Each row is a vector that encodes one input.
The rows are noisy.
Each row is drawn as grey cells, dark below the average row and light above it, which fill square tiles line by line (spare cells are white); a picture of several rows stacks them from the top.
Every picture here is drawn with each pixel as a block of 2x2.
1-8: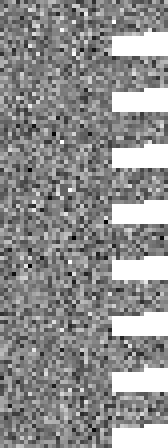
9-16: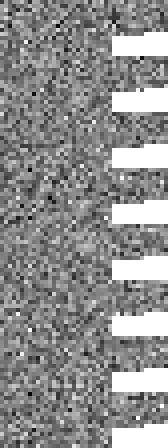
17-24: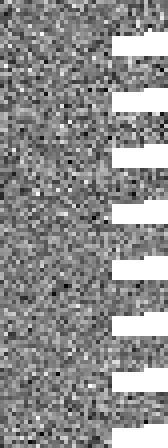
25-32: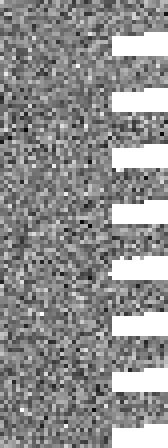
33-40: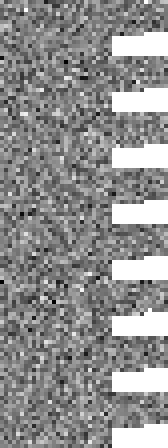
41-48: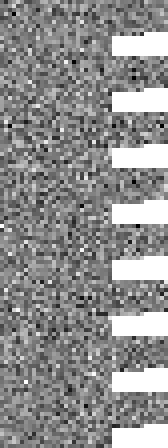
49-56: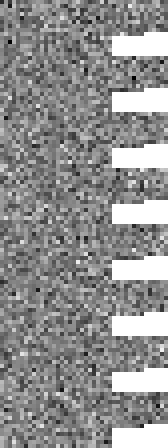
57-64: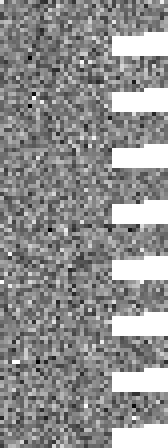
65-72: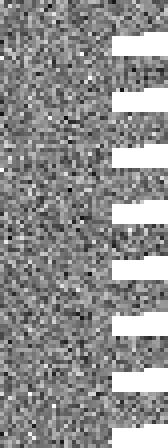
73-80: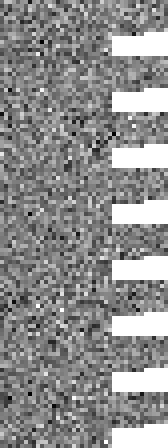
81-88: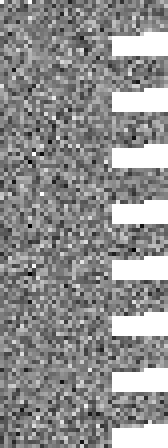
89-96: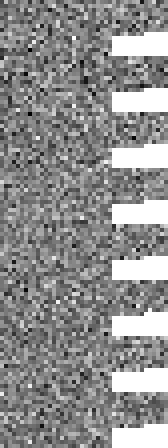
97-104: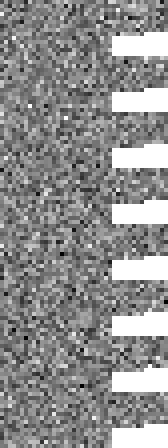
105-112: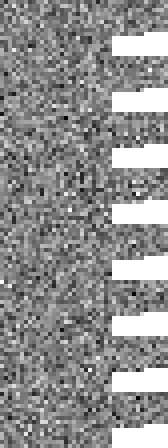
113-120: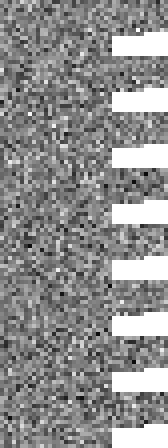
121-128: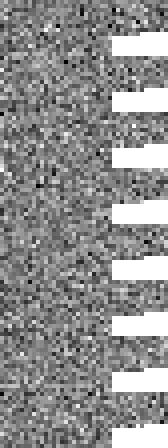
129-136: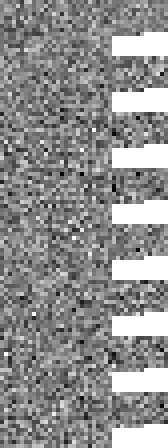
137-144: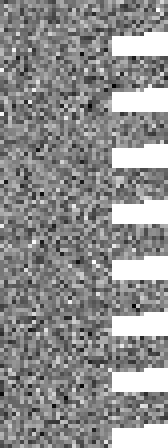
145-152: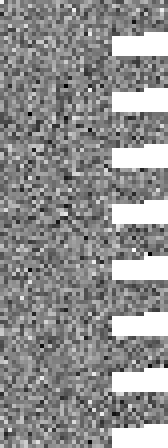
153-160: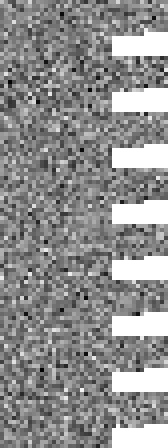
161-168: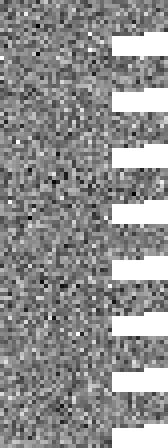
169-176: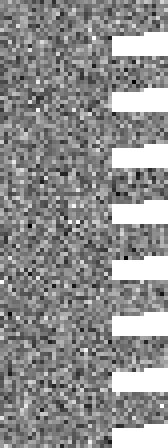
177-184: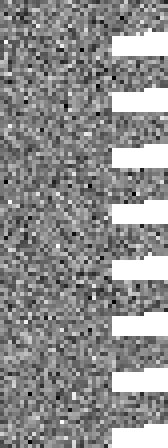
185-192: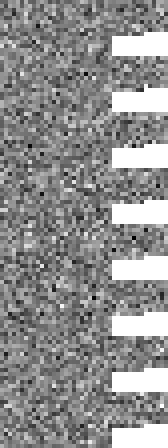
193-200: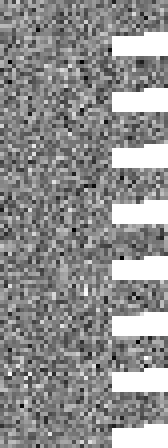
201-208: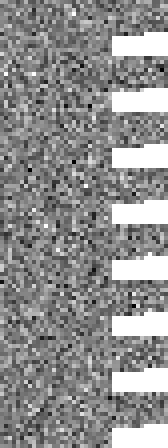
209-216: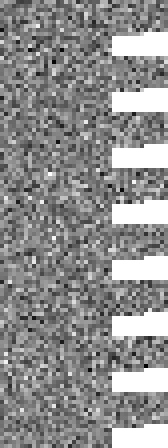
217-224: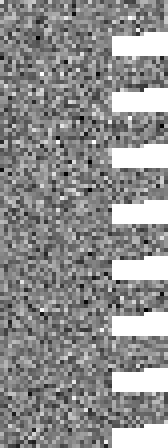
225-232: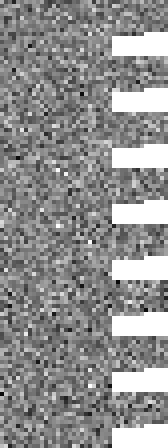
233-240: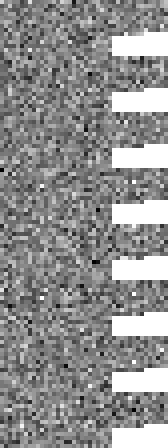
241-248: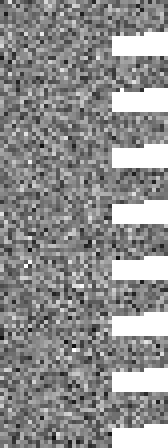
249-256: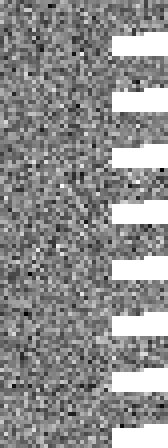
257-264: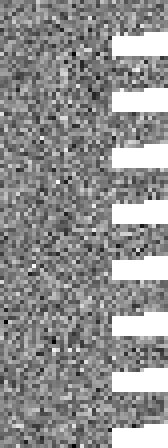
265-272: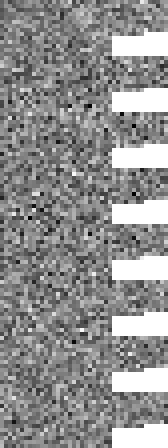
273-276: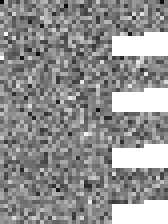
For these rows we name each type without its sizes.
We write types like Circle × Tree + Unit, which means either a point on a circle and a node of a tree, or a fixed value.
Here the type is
(Circle + Line) × Line.
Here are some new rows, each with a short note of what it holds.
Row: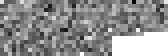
a point on a circle and a point on a line
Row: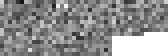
a point on a circle and a point on a line
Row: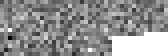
a point on a circle and a point on a line
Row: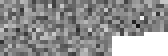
a point on a circle and a point on a line
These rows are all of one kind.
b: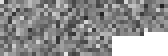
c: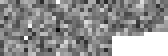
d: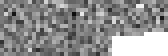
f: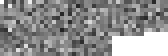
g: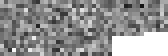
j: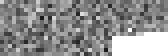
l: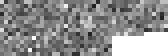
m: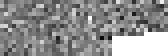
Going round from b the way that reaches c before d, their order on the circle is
b, f, j, c, g, d, l, m.
